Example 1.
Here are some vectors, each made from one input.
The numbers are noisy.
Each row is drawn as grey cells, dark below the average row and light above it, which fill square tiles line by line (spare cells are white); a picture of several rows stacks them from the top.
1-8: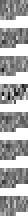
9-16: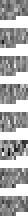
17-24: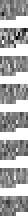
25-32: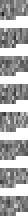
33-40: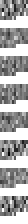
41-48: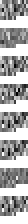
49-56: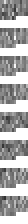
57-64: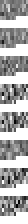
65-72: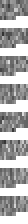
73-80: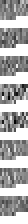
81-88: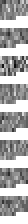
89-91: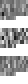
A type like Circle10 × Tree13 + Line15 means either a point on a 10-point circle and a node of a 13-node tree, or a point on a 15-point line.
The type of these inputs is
Bool × Tree9 + Line4.
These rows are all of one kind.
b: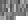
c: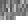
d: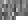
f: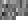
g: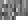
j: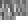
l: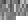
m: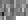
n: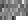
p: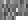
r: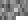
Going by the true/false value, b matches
c, j, l and m.
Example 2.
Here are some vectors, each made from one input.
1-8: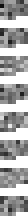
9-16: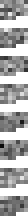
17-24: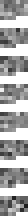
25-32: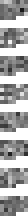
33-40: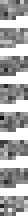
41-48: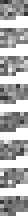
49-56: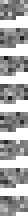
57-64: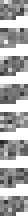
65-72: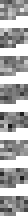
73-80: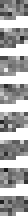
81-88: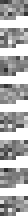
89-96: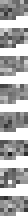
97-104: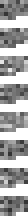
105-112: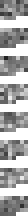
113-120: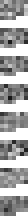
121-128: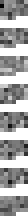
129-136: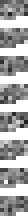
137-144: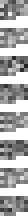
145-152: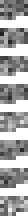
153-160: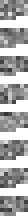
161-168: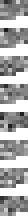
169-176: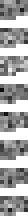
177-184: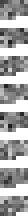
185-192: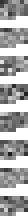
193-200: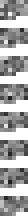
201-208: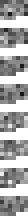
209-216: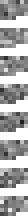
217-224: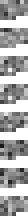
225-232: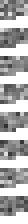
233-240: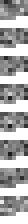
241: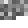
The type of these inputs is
List3(Circle9).
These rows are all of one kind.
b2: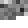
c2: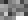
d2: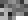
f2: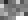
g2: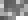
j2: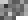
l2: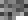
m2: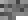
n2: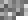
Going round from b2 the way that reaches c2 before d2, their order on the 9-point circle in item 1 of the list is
b2, j2, n2, g2, f2, c2, d2, l2, m2.
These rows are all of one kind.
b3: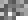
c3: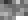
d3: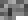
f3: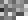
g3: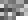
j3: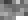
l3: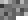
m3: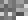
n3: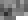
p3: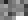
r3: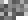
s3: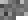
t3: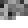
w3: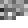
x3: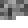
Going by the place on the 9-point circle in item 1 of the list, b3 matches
f3, g3, m3 and w3.
